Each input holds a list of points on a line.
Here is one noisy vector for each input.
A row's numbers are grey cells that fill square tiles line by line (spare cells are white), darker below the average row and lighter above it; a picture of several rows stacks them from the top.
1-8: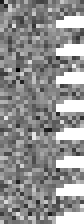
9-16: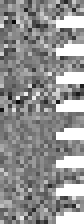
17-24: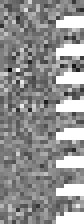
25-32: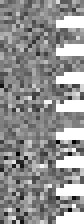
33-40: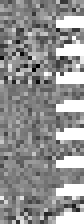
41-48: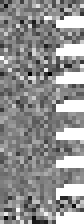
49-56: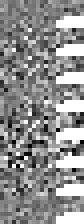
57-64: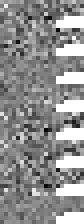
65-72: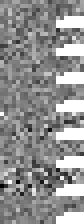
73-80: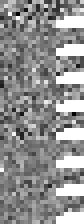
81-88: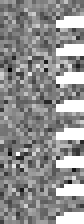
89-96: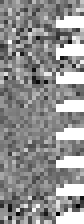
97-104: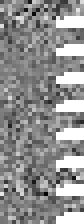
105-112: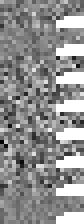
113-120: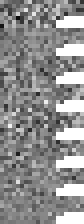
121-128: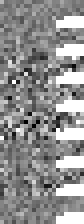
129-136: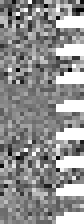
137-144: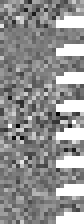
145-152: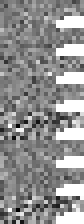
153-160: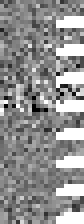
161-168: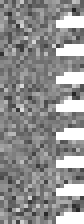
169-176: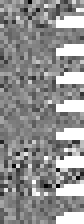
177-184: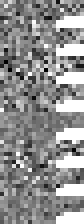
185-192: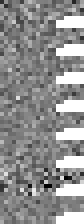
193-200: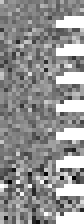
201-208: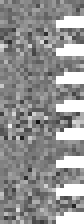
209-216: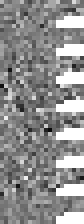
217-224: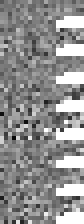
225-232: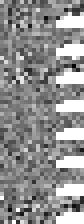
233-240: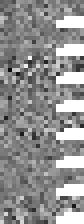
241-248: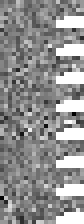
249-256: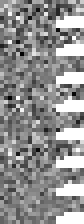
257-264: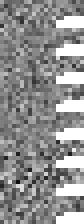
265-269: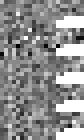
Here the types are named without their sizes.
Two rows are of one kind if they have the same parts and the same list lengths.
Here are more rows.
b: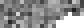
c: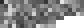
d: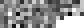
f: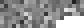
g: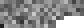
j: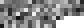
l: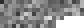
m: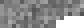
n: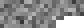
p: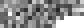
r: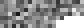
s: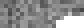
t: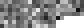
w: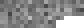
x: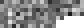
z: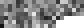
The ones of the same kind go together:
b, f, l, r, s, t, w
c
d, g, j, m, n, p, x, z

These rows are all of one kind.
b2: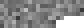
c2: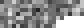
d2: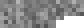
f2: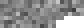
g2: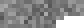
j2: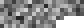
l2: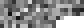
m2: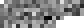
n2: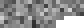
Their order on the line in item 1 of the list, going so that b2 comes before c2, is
l2, b2, g2, c2, d2, n2, j2, m2, f2.
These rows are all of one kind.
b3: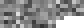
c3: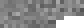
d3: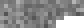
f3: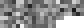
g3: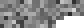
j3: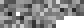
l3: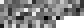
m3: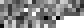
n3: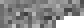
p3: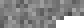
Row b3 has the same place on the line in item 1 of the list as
j3, l3, m3 and p3.
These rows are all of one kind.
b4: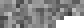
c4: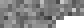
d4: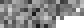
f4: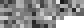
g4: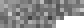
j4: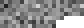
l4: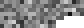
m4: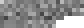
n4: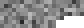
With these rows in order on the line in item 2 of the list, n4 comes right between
f4 and m4.
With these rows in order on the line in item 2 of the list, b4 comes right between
g4 and l4.
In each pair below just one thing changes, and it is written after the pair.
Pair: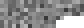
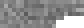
the place on the line in item 1 of the list
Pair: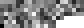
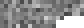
the place on the line in item 2 of the list
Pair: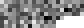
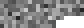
the place on the line in item 1 of the list
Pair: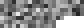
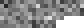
the place on the line in item 1 of the list
